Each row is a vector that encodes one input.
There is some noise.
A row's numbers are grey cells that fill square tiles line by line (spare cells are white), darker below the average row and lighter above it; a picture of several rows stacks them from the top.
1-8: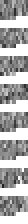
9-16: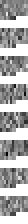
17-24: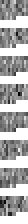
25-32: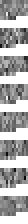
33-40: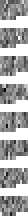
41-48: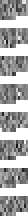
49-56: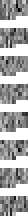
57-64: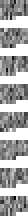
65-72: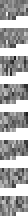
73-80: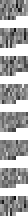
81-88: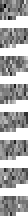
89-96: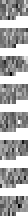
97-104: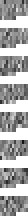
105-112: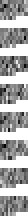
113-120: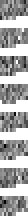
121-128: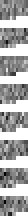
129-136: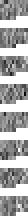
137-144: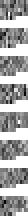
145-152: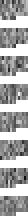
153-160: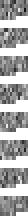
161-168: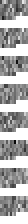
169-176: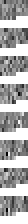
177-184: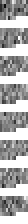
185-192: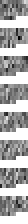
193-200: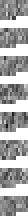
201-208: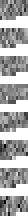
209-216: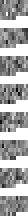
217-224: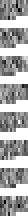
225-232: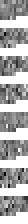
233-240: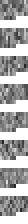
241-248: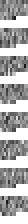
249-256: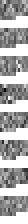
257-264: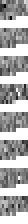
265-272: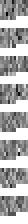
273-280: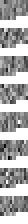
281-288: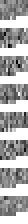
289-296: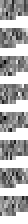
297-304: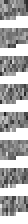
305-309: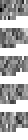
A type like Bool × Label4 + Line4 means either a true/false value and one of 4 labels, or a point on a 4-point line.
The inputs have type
Line8 × Tree9 × Tree9 × (Tree9 + Unit).
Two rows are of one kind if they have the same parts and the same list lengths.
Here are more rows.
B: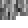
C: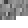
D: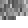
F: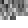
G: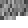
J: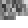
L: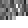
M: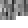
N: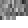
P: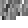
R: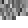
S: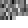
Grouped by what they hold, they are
B, C, G, N
D, F, J, L, M, P, R, S

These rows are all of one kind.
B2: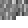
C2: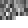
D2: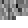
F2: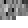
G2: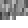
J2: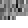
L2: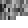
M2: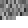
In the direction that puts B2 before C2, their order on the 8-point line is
L2, J2, D2, B2, G2, F2, M2, C2.
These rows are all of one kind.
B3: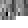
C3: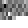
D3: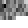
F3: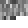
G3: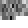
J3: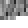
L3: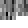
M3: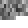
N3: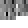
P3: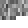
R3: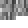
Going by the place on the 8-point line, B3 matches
L3, N3 and R3.
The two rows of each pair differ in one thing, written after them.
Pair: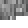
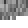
the node of one of the two trees
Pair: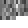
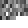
the node of one of the two trees
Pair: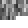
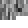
the node of one of the two trees
